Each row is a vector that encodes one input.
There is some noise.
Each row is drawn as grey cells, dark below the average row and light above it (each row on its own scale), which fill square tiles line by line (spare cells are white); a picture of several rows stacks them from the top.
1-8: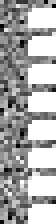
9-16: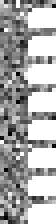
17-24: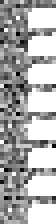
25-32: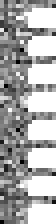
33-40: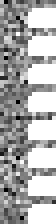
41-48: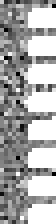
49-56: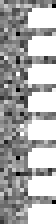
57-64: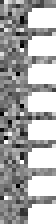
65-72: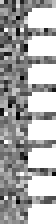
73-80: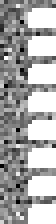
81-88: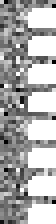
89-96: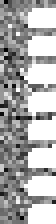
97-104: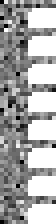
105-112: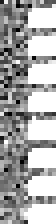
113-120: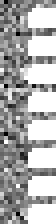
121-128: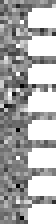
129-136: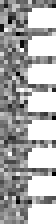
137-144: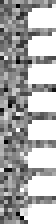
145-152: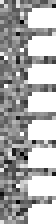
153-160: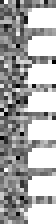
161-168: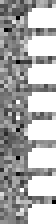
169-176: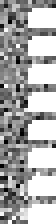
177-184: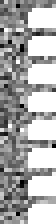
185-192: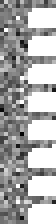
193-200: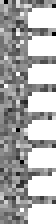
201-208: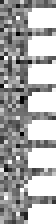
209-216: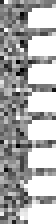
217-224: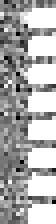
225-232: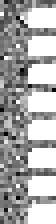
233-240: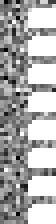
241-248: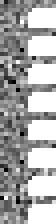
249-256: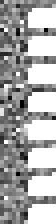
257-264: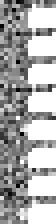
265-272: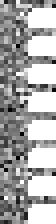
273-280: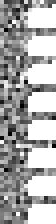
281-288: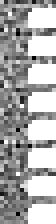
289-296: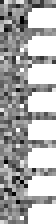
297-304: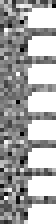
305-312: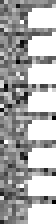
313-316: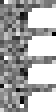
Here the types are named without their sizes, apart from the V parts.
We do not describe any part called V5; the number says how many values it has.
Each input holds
a list of items, each a point on a circle and a value of V5.
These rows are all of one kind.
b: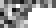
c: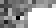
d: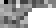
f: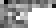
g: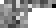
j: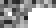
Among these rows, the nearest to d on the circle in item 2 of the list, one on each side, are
b and f.
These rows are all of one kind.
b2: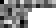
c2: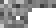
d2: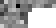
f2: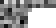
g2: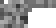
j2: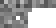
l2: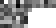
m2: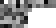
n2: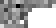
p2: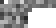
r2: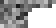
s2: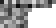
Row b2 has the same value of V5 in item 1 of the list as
f2, j2, l2 and m2.
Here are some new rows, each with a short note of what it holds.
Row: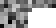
the empty list
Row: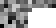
the empty list
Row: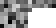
the empty list
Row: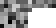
the empty list
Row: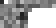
a list of one item
